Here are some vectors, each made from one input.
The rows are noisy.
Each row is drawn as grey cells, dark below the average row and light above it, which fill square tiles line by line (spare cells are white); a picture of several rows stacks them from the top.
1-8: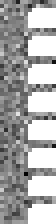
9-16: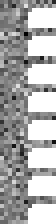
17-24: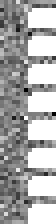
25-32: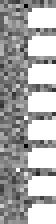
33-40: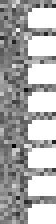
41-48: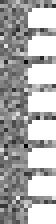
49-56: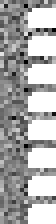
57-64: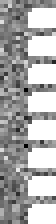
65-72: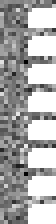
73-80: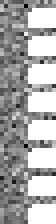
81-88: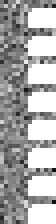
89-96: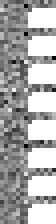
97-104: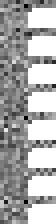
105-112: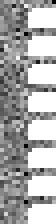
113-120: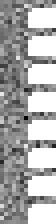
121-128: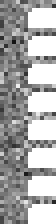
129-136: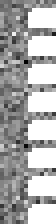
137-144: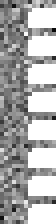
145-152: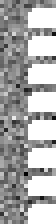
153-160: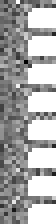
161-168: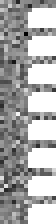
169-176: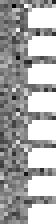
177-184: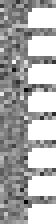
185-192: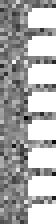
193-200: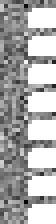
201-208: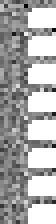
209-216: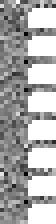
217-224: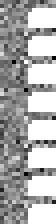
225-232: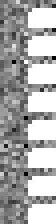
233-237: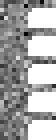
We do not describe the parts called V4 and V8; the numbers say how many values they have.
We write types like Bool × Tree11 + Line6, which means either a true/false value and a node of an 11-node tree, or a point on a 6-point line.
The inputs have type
Bool × V8 + Circle9 × V4 + Line9.
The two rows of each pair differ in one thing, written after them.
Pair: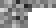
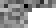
the true/false value
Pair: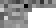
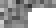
the true/false value
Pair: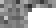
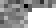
the true/false value
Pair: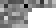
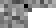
the value of V8
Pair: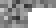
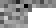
the true/false value
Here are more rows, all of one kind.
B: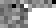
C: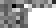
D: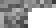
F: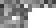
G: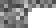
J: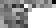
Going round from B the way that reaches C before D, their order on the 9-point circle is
B, C, F, J, G, D.
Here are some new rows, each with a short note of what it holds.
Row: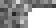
a point on a 9-point line
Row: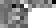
a point on a 9-point circle and a value of V4
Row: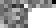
a point on a 9-point circle and a value of V4
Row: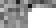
a true/false value and a value of V8
